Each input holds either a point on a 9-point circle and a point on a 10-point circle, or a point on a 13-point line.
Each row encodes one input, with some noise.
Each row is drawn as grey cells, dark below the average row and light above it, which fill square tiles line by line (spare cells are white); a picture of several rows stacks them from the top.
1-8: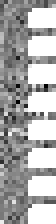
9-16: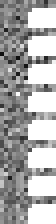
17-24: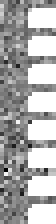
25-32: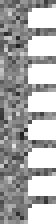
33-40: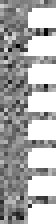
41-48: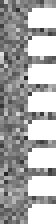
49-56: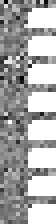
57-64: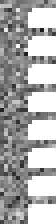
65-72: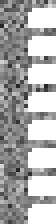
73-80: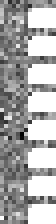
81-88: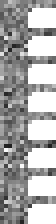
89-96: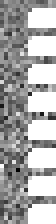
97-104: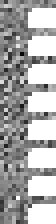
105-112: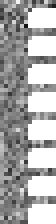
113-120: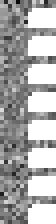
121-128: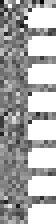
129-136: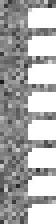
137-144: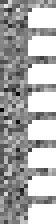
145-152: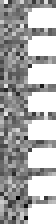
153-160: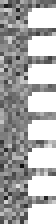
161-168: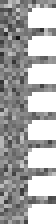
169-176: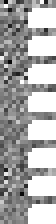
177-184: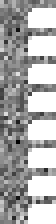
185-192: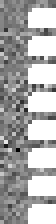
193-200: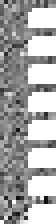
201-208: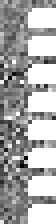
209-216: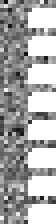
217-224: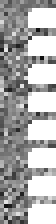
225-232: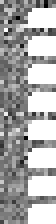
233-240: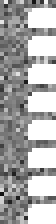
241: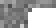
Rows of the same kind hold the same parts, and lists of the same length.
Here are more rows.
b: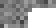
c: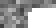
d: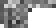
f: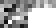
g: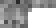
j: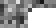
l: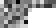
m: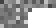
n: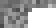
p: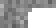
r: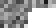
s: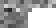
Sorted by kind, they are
b, c, j, n, r
d, f, g, l, m, p, s

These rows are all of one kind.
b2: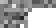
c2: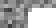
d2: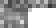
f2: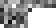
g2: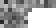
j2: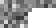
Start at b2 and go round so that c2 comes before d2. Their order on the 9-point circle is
b2, c2, g2, f2, d2, j2.
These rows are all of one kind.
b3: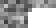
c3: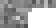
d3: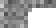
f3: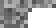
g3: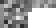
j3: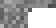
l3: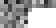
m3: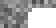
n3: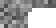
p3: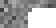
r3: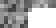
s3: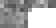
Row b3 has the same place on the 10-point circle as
g3 and j3.
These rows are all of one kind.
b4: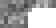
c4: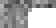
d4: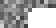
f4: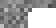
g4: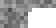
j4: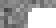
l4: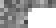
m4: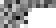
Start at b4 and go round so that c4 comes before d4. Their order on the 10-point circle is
b4, l4, g4, m4, j4, c4, d4, f4.
